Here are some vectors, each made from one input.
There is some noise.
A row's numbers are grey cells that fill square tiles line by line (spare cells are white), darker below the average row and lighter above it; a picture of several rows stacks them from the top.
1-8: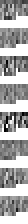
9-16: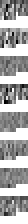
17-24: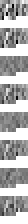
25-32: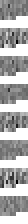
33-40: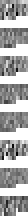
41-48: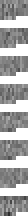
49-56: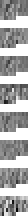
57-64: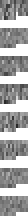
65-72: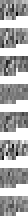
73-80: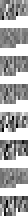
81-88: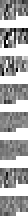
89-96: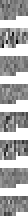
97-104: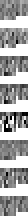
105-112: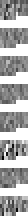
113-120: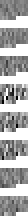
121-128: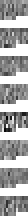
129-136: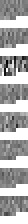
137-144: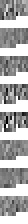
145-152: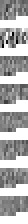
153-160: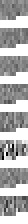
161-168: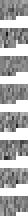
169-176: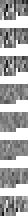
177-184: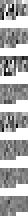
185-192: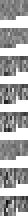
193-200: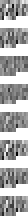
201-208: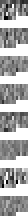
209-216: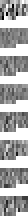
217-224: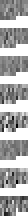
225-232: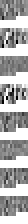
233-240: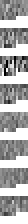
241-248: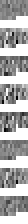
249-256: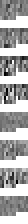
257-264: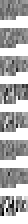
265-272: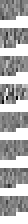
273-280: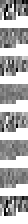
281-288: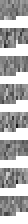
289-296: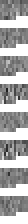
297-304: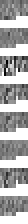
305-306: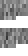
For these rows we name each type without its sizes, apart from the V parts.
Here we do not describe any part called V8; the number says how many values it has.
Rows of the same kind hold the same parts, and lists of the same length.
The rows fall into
4 kinds.
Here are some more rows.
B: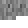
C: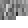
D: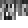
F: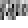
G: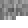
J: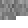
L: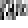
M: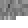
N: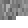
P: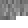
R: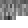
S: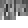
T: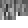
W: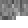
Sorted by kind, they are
B, G, M
C, D, N, R
F, J, S, T
L, P, W

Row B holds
a node of a tree and a value of V8.
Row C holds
a point on a line.
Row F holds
a point on a line and a node of a tree.
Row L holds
a value of V8.
